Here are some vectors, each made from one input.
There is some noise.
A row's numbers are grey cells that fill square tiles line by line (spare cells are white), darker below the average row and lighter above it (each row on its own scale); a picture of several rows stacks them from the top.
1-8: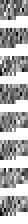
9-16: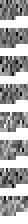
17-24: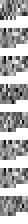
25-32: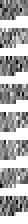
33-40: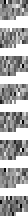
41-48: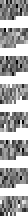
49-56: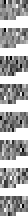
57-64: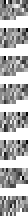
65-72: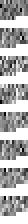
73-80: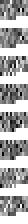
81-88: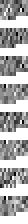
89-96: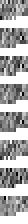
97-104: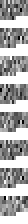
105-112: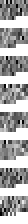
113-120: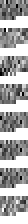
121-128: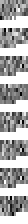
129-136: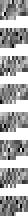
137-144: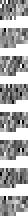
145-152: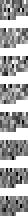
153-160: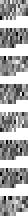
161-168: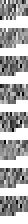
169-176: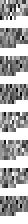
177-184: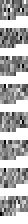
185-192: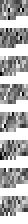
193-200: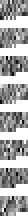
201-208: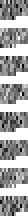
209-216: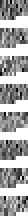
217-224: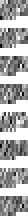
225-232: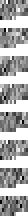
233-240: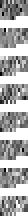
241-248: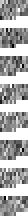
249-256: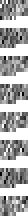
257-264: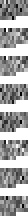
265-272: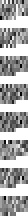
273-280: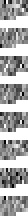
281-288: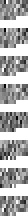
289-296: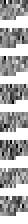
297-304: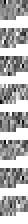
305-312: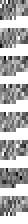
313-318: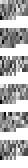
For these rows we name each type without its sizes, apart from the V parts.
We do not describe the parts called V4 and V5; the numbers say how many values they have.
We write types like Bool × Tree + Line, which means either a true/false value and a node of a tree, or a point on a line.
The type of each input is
((Bool × Bool × Bool × Bool + V5) × Label + Unit) × V4.
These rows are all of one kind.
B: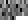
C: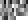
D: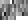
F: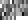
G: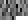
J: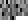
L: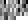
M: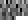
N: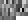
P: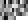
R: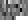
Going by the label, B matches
J and L.
